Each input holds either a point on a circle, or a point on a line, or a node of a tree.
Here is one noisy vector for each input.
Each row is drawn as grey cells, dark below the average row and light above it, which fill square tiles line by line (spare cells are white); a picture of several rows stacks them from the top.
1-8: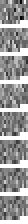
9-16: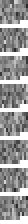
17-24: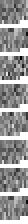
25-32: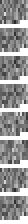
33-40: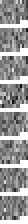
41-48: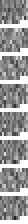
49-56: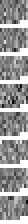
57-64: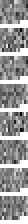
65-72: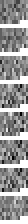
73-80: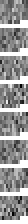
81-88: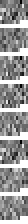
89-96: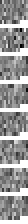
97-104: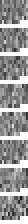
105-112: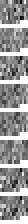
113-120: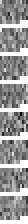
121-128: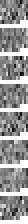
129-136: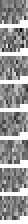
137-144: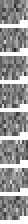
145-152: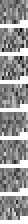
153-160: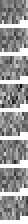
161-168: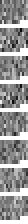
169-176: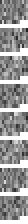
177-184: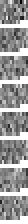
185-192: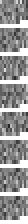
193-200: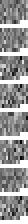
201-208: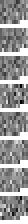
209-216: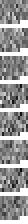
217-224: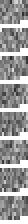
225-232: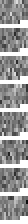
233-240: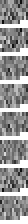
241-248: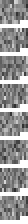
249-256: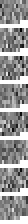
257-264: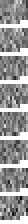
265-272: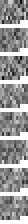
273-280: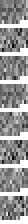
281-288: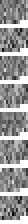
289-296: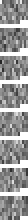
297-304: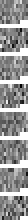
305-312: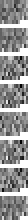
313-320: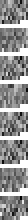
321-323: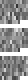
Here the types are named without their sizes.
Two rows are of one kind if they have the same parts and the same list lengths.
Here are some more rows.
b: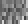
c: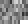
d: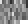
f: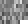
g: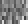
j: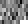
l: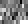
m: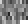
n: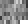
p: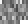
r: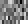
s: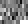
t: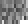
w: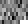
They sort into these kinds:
b, g, t
c, d, f, m, n, p
j, l, r, s, w

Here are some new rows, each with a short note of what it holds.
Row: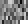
a point on a line
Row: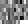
a point on a line
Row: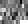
a point on a line
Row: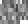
a node of a tree
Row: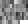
a node of a tree
